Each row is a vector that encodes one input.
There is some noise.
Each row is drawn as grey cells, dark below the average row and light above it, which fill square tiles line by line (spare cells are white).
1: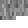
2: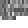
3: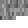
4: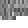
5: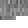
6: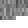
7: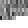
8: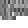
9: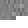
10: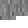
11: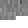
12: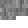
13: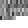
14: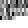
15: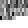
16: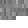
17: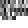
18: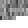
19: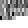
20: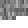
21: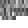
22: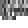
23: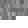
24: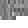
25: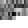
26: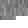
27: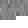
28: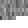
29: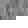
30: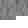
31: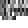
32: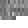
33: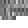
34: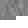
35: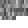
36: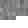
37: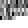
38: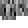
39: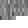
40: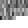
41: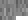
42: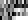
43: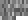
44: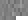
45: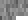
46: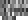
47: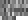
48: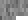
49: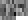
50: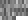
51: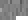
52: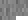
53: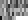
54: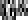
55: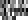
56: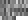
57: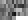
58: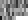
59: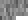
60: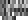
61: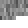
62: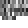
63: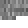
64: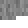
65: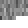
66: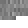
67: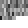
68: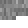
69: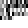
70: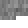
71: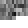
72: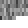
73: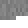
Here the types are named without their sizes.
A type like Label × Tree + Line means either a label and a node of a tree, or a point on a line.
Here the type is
Bool × Line × Line + Unit.
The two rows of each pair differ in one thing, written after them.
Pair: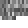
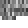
the place on one of the two lines
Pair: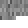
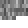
the true/false value
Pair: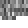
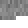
the true/false value
